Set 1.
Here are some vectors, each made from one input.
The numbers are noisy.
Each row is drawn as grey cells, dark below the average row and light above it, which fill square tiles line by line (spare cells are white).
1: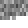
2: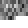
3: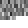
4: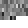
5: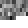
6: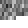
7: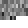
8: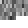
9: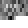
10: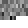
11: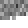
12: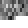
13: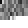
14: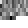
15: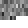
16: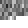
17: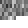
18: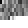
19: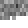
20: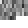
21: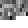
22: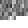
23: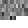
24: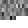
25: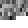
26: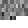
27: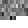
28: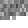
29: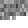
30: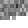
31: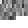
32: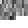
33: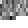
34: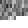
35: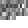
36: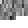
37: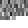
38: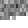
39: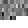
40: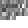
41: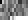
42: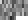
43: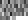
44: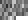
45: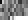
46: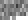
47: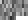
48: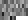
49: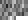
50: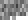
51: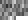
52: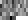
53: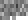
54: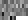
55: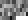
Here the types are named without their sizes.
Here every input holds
a label and a true/false value.
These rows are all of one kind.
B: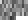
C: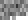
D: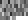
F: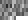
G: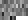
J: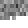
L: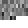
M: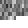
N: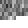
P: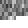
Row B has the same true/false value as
G and L.
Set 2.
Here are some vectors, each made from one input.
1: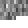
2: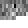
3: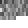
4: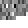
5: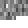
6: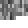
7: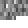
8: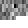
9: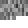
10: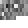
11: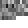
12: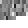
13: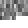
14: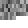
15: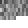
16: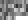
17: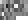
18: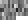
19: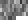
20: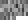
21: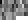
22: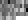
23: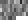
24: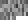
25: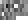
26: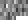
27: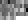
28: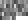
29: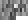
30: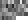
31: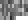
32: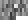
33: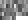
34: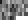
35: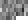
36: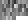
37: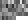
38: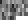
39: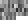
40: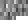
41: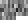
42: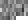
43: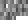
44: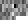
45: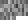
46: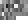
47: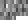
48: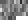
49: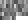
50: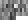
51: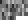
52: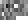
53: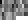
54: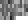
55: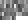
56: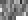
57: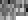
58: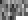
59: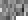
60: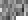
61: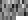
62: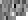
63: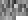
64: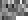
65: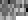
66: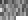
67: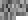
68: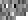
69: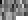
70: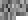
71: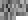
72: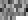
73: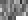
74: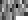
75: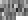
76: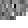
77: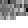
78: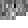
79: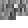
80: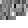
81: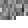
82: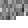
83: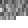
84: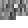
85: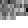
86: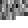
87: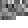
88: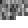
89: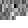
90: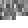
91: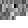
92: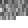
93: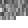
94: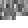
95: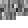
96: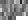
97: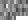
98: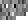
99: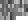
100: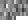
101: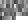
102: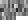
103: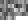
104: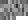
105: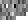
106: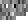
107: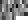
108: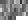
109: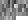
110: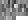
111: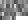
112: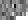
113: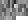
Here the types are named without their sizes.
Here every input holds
two labels.
